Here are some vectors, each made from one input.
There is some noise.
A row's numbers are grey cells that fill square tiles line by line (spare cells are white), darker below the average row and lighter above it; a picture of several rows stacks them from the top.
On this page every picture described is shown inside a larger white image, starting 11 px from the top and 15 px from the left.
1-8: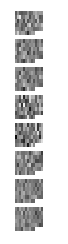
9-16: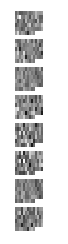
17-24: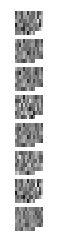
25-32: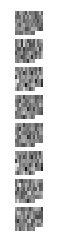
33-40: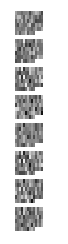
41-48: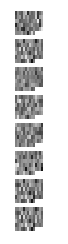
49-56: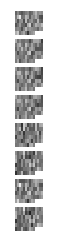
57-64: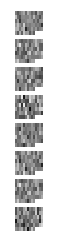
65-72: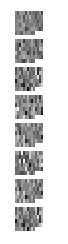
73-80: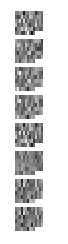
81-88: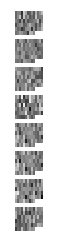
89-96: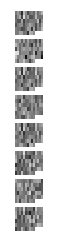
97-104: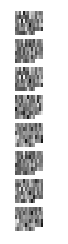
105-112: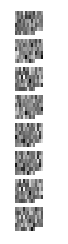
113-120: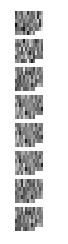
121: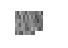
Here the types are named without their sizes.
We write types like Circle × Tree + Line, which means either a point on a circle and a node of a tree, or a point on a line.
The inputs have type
Tree.
